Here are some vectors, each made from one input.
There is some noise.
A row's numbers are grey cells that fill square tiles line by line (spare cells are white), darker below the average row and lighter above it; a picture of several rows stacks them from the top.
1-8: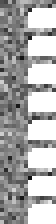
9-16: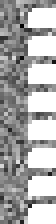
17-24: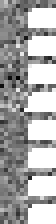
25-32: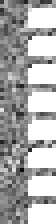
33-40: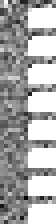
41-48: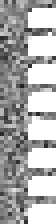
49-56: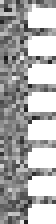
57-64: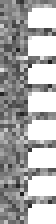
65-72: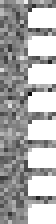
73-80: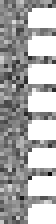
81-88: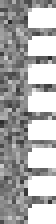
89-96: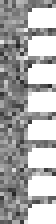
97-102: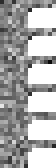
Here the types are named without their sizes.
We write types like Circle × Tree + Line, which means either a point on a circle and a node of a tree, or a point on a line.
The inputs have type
Bool × Label + Line.
